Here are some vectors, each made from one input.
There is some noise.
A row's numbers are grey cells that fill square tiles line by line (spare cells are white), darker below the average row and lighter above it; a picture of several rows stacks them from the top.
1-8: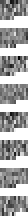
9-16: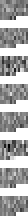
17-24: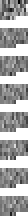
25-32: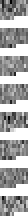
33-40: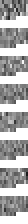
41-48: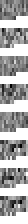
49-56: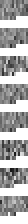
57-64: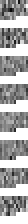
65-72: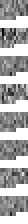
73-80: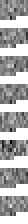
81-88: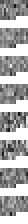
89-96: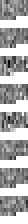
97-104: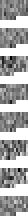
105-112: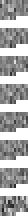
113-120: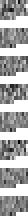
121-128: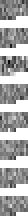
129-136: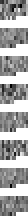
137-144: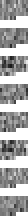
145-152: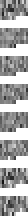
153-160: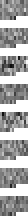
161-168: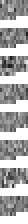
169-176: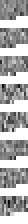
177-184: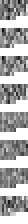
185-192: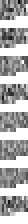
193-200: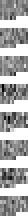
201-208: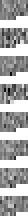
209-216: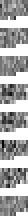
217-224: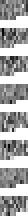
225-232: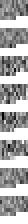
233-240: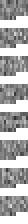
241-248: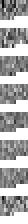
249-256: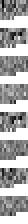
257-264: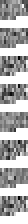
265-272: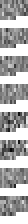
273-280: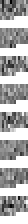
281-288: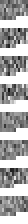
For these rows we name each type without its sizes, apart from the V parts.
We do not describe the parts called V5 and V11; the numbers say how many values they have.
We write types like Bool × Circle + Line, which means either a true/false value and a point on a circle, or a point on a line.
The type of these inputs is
Bool × V5 × V11 + Tree + Unit.
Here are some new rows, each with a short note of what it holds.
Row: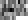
a node of a tree
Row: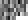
a node of a tree
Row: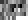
a fixed value
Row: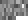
a true/false value, a value of V5 and a value of V11
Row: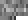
a true/false value, a value of V5 and a value of V11
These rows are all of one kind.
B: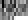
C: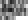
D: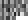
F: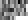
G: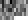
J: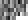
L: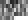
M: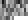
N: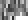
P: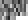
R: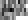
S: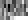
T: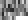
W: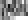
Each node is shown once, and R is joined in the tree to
C, F and T.
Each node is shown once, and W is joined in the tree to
S and T.
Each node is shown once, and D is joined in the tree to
J.
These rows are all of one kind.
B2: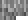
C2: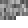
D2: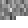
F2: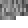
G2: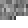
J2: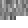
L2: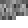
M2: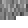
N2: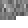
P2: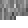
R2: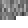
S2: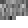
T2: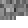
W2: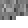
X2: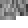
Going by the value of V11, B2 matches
M2, N2, P2 and R2.
